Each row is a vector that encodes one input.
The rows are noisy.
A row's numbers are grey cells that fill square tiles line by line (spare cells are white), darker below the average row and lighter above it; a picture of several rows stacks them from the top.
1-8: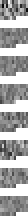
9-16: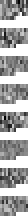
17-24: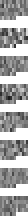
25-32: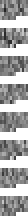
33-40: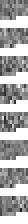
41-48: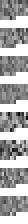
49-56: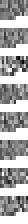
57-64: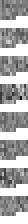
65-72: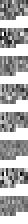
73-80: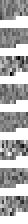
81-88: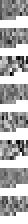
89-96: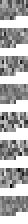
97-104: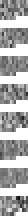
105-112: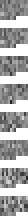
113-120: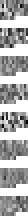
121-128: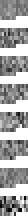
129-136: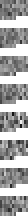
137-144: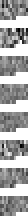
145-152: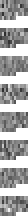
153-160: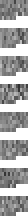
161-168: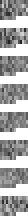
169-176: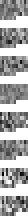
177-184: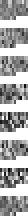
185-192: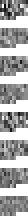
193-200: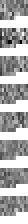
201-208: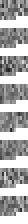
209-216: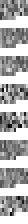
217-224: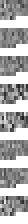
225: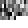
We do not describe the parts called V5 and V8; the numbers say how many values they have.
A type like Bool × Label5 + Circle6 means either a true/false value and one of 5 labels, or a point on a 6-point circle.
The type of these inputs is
Bool × Circle6 + Unit + V5 × V8.
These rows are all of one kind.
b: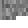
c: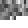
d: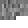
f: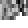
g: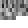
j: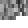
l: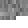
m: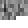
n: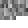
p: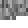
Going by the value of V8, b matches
c, f, l and m.
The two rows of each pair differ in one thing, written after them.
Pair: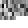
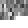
the true/false value
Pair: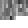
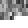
the true/false value
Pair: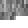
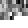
the place on the 6-point circle
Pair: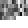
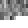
the place on the 6-point circle
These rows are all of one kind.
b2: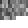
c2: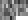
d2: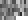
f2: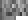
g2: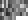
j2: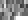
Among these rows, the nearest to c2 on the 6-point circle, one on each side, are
d2 and f2.
